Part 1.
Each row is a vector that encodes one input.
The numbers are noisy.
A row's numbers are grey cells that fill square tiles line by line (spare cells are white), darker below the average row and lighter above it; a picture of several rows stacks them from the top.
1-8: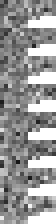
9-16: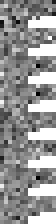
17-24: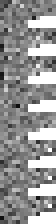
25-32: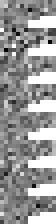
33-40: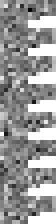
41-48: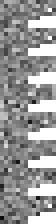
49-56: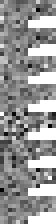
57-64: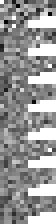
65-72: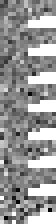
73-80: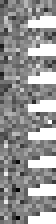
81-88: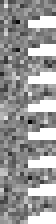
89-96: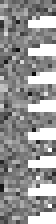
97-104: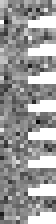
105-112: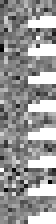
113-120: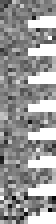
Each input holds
either a fixed value, or a node of an 8-node tree.
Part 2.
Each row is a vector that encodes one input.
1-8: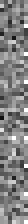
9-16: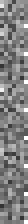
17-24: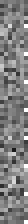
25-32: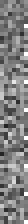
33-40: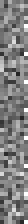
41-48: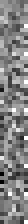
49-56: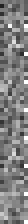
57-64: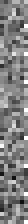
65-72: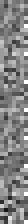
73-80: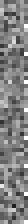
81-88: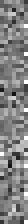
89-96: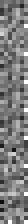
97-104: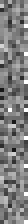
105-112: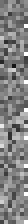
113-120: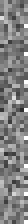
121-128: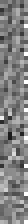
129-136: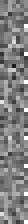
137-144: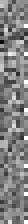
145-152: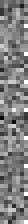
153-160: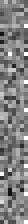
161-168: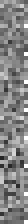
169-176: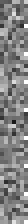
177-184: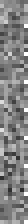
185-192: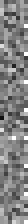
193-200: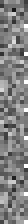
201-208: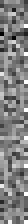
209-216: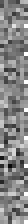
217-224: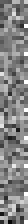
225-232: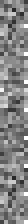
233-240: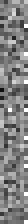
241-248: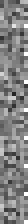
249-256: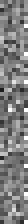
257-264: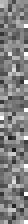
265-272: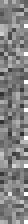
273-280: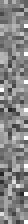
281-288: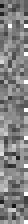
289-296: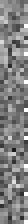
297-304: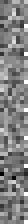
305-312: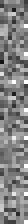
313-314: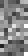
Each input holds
one of 10 labels.
